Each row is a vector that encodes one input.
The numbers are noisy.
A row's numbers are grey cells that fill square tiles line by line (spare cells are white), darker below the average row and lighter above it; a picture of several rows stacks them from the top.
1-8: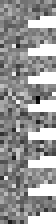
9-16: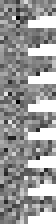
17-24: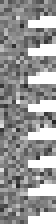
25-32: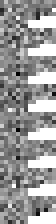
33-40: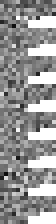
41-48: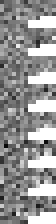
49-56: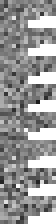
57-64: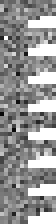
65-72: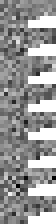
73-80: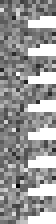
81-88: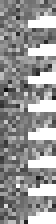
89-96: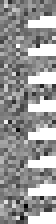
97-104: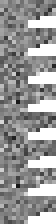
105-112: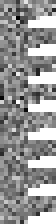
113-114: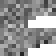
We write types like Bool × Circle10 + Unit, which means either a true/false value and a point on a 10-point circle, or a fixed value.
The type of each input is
Label8 × Label8 + Line6.
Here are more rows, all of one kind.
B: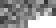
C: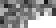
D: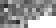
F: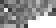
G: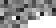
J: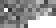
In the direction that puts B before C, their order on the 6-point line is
J, F, G, D, B, C.
